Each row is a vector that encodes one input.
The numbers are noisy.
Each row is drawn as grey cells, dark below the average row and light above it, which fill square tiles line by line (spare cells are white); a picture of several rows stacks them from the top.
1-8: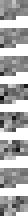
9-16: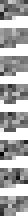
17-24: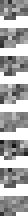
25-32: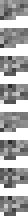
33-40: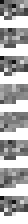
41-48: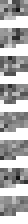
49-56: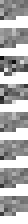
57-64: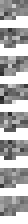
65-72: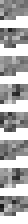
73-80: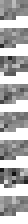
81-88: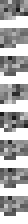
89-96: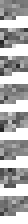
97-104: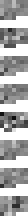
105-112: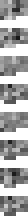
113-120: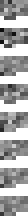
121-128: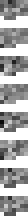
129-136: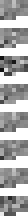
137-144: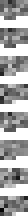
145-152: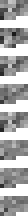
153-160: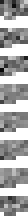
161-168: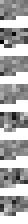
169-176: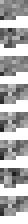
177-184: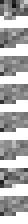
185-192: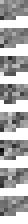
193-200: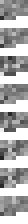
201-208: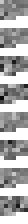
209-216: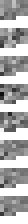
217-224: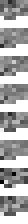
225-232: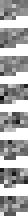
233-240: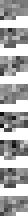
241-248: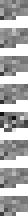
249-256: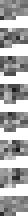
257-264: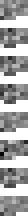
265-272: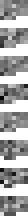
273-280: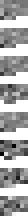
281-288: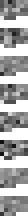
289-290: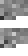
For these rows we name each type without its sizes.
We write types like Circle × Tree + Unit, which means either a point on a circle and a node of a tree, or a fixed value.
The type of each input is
Bool × (Line + Tree).
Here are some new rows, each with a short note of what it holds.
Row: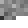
a node of a tree and a true/false value
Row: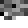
a point on a line and a true/false value
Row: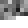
a point on a line and a true/false value
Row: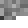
a node of a tree and a true/false value
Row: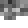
a node of a tree and a true/false value
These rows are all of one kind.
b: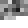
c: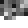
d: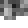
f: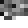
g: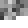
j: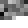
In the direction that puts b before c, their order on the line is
g, d, b, c, f, j.
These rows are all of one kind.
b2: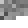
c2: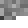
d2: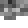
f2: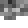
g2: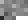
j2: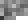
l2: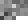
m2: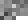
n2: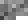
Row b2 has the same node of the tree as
d2 and f2.
